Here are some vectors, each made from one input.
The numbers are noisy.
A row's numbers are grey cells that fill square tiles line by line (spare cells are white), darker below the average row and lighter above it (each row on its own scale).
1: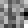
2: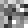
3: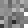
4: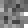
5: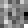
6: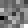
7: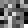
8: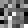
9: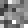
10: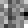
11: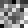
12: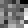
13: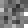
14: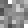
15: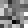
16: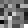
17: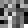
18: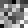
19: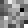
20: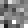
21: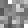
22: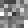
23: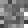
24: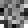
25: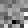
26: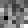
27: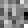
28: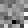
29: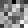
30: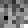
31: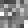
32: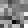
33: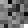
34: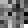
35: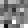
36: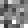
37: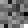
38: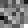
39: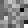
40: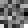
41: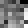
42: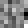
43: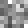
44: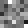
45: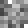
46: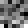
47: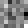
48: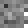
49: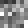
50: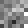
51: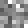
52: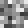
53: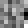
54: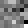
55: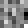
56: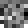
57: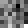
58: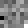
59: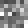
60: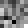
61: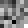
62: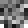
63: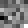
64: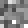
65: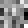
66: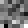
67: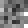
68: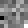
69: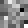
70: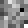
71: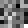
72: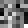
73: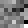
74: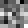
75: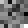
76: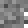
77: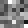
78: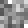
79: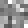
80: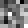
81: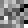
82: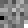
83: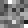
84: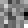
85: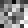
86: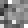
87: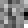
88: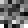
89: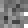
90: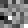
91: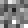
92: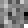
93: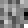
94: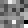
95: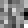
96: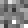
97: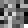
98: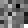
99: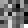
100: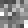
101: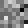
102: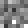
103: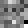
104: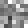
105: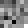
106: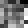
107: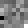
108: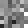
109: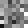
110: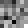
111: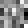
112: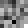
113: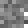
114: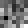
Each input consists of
a true/false value, together with either one of 6 labels, or a point on an 8-point line.
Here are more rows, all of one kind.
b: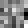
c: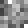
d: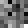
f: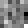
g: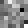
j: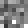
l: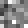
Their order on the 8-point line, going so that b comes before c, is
f, d, b, j, l, c, g.
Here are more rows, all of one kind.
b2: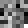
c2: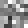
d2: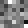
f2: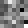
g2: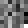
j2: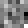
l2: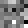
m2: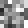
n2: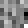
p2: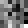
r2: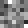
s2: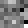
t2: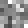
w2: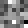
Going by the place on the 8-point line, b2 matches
j2, n2 and p2.
